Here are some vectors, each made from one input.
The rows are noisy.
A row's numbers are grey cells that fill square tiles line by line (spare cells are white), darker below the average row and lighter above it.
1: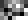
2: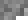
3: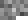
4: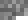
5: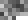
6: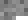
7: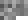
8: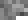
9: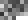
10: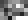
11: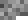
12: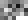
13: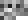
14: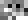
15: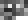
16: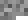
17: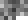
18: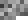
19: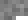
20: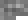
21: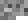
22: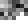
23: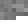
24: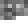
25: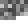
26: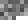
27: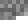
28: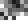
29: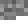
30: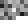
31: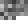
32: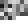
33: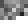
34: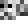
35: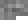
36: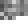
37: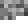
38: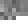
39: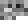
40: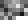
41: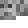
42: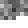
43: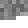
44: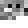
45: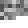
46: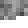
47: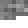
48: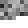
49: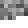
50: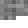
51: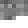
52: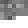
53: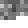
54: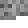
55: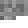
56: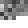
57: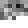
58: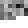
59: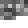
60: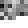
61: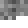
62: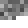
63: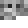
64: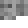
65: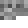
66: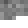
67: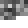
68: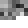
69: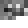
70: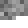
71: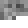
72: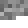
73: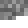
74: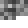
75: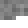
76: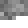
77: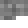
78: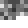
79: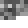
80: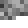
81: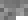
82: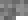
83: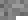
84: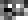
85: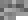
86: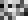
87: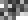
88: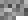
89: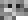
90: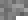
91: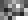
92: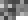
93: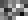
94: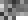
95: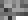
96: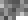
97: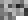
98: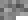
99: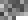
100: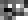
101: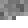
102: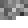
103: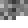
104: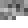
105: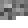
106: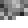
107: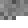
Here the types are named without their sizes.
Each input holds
a list of points on a line.
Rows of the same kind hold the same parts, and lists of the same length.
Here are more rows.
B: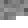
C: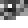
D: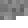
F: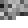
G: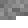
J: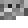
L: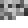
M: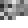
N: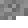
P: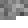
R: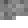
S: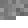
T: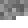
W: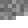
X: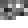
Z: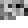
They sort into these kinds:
B, C, F, G, J, N, P, R, S, X
D, M, T, W
L, Z

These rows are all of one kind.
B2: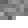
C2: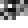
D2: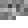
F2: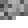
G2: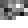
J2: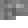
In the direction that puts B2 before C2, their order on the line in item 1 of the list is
B2, F2, J2, C2, G2, D2.
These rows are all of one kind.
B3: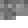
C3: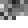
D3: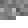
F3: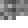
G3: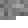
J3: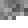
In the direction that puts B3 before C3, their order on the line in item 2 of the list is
D3, J3, F3, G3, B3, C3.
